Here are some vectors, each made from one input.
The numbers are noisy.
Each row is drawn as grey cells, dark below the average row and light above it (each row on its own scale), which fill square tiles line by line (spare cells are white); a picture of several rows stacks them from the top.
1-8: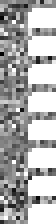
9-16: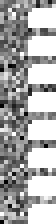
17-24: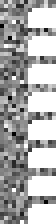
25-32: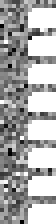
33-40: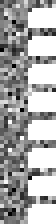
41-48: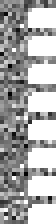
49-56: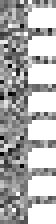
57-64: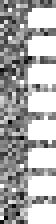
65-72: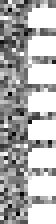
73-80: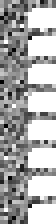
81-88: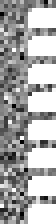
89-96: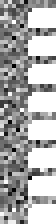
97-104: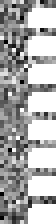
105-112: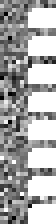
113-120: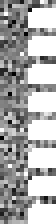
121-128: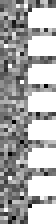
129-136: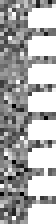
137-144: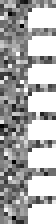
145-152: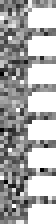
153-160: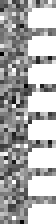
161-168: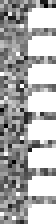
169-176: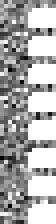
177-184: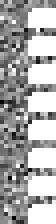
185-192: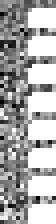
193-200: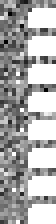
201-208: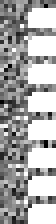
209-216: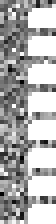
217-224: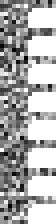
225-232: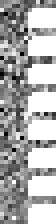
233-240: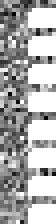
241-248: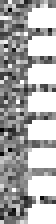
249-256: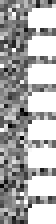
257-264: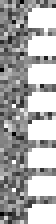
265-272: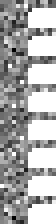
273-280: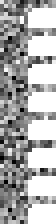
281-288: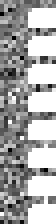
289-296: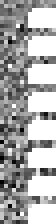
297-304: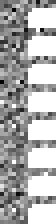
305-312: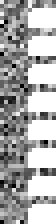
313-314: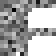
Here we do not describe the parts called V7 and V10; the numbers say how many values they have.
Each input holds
a true/false value, together with either one of 12 labels and a value of V10, or a value of V7.
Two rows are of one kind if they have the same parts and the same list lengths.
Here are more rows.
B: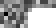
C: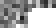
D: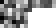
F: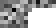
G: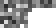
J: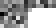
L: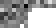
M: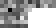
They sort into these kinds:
B, C, J, L, M
D, F, G

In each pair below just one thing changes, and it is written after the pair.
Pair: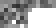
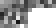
the label
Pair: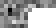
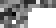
the true/false value
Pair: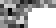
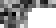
the true/false value
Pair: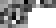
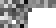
the true/false value
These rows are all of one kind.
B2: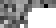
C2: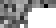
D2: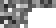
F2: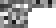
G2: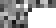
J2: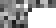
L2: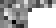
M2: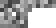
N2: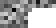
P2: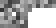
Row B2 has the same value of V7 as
C2 and N2.
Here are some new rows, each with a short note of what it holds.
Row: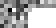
one of 12 labels, a true/false value and a value of V10
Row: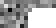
one of 12 labels, a true/false value and a value of V10
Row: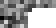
a true/false value and a value of V7
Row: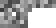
a true/false value and a value of V7
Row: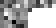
a true/false value and a value of V7
